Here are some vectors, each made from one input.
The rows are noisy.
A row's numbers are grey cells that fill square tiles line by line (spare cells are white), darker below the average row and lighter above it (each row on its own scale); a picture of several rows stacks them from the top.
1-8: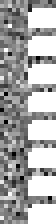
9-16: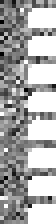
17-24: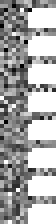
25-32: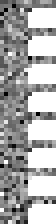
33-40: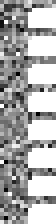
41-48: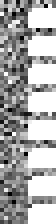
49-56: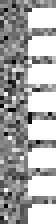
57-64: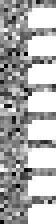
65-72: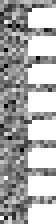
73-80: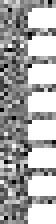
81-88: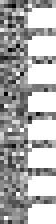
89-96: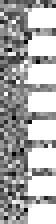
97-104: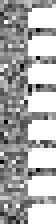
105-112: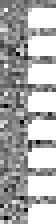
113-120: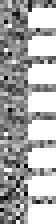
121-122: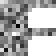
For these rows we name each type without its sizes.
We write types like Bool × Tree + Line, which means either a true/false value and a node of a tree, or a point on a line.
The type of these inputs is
Bool × Label × (Tree + Unit).
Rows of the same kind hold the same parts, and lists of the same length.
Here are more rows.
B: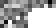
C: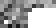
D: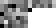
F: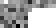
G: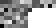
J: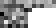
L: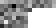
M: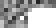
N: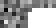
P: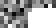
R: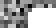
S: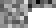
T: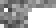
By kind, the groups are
B, F, M, P, R, S, T
C, D, G, J, L, N

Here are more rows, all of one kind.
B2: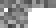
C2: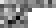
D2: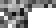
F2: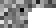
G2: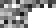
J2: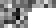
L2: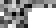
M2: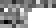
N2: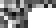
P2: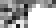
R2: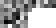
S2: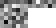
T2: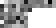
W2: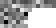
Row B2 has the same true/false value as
M2, S2 and W2.
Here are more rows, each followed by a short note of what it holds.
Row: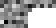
a label, a node of a tree and a true/false value
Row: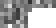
a label, a node of a tree and a true/false value
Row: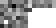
a label and a true/false value
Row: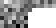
a label, a node of a tree and a true/false value
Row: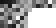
a label and a true/false value
